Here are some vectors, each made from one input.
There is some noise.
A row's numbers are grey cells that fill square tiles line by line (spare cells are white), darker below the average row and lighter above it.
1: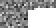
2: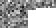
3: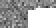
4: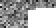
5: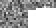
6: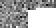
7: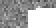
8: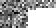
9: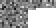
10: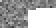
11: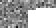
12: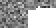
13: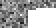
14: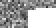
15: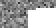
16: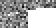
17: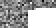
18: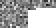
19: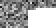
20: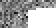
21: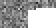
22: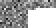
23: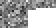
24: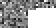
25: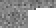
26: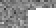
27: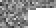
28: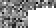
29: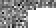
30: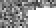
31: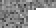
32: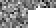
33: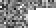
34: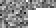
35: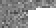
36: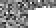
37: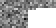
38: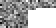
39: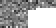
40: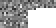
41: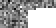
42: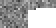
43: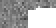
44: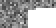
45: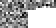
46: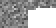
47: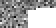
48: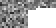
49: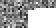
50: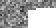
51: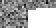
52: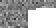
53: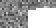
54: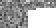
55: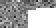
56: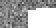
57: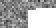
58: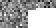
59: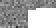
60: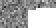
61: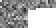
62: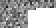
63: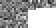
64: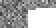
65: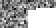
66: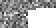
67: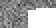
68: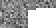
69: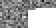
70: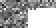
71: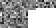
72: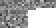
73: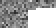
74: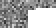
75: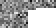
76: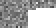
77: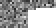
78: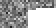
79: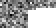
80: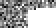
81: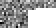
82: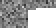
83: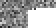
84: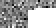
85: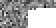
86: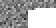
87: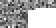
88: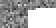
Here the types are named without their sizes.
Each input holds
a list of points on a circle.
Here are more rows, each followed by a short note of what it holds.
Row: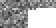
the empty list
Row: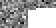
a list of one item
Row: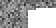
a list of three items
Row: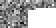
a list of one item
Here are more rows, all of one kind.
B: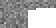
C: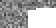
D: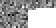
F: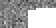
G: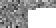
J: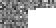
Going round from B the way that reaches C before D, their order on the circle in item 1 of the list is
B, C, D, F, J, G.
